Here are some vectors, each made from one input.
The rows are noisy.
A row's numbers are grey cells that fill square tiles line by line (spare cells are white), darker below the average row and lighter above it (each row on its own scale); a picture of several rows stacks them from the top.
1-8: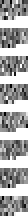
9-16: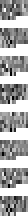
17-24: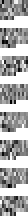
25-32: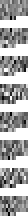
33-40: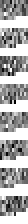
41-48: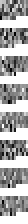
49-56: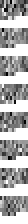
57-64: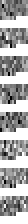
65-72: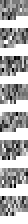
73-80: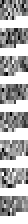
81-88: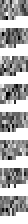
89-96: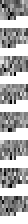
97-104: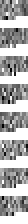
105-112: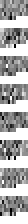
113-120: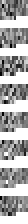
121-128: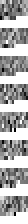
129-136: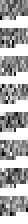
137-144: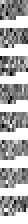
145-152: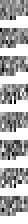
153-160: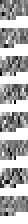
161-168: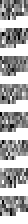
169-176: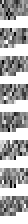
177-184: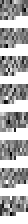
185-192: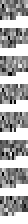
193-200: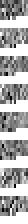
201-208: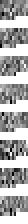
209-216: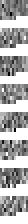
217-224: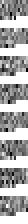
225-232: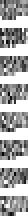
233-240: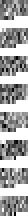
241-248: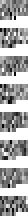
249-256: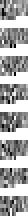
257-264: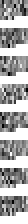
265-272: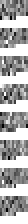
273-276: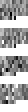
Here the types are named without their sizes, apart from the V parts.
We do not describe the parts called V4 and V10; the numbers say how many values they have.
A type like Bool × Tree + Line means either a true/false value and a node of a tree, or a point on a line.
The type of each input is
Bool × (Line + V10) × V4 + Label.
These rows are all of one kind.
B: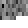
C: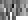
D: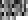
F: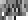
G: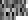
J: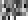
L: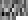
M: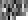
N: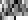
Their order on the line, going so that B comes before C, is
B, G, C, F, M, J, L, N, D.
